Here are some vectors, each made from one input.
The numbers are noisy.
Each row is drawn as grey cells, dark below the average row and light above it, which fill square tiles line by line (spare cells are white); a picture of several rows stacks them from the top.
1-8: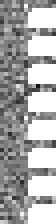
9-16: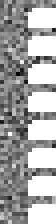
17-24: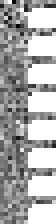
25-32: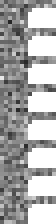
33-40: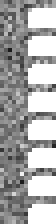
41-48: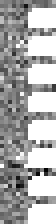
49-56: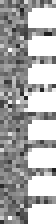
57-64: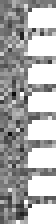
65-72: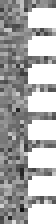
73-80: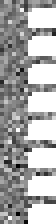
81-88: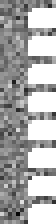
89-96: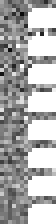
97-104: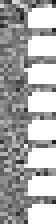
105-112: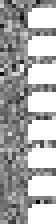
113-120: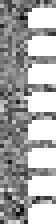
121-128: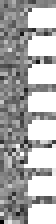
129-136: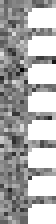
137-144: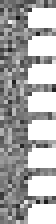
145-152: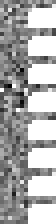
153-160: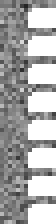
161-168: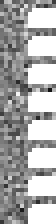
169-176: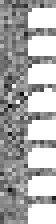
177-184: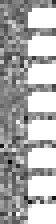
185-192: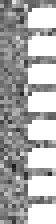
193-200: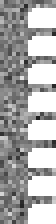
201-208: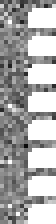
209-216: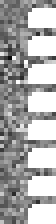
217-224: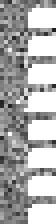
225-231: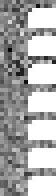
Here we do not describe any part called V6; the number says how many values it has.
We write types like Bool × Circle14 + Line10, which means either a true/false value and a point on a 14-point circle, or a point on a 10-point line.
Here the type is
List2(Bool × (Line4 × V6 + Line5)).
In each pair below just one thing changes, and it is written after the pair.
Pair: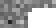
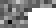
the place on the 4-point line in item 1 of the list
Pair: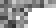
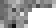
the place on the 4-point line in item 1 of the list
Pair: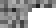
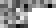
the true/false value in item 1 of the list
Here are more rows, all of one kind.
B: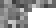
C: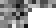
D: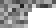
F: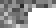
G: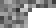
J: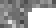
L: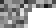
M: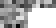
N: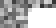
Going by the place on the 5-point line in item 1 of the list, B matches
C, D and F.
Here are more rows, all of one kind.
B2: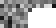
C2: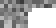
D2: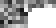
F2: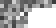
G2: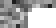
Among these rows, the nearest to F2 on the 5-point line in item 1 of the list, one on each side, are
B2 and C2.
